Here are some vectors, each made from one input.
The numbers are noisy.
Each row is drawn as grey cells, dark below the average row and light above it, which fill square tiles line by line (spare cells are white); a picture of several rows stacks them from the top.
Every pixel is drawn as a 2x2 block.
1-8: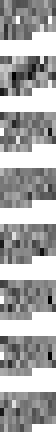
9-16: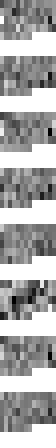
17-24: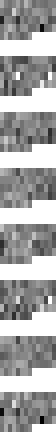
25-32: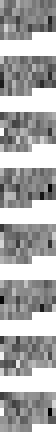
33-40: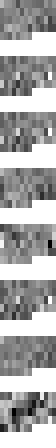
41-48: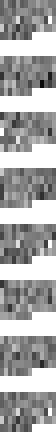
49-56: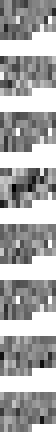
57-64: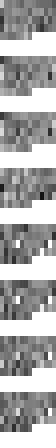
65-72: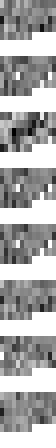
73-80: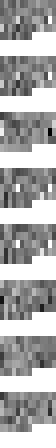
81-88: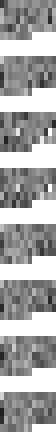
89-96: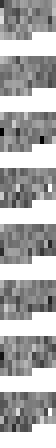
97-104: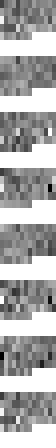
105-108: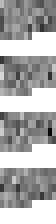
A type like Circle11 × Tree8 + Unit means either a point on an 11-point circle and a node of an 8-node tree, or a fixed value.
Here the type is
List3(Line7).
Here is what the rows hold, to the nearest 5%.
All of them are lists of up to three points on a 7-point line: about 5% are empty, 25% hold one, 25% two and 45% three.
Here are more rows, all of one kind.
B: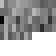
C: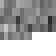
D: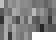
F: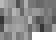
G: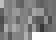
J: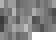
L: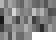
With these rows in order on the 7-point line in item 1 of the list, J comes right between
G and L.
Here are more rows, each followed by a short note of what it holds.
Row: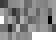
a list of two items
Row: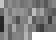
a list of three items
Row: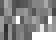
a list of one item
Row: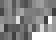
a list of one item
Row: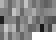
a list of three items
